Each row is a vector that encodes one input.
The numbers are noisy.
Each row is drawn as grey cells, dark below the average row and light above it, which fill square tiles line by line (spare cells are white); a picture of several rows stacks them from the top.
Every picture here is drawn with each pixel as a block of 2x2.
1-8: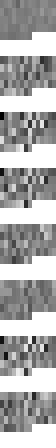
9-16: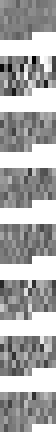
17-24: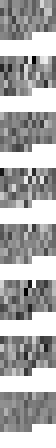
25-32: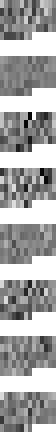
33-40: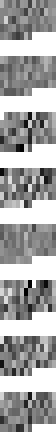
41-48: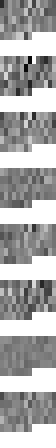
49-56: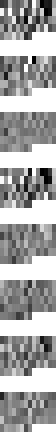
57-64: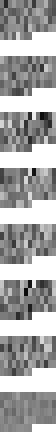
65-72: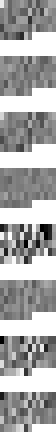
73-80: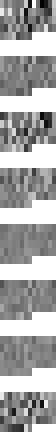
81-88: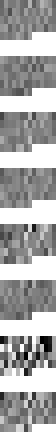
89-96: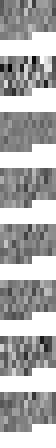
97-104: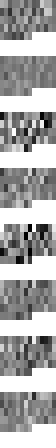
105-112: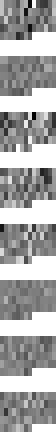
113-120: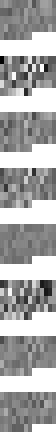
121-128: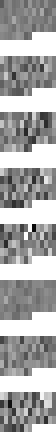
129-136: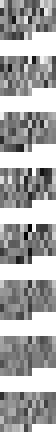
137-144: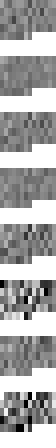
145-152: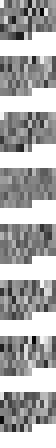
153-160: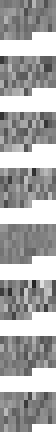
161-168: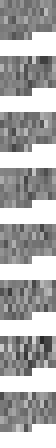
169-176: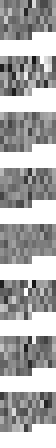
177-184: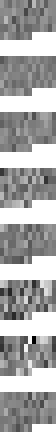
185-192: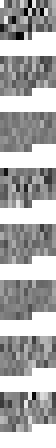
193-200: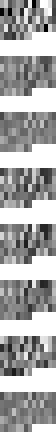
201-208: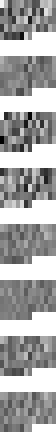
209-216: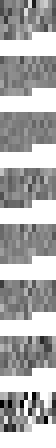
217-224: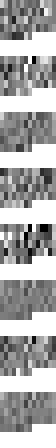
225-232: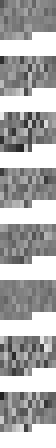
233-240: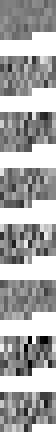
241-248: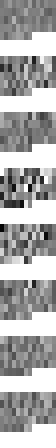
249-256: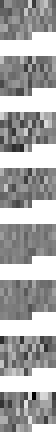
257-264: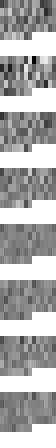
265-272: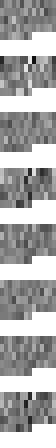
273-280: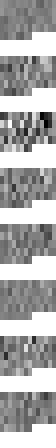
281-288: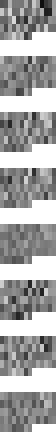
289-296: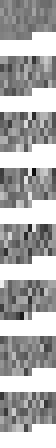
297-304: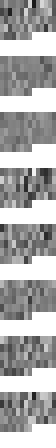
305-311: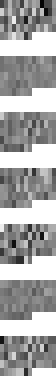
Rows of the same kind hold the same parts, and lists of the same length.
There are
3 kinds of row.
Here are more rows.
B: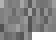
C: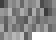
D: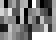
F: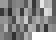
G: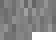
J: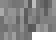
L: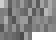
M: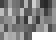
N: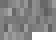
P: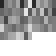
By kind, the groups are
B, G, J, L
C, F, M, N, P
D

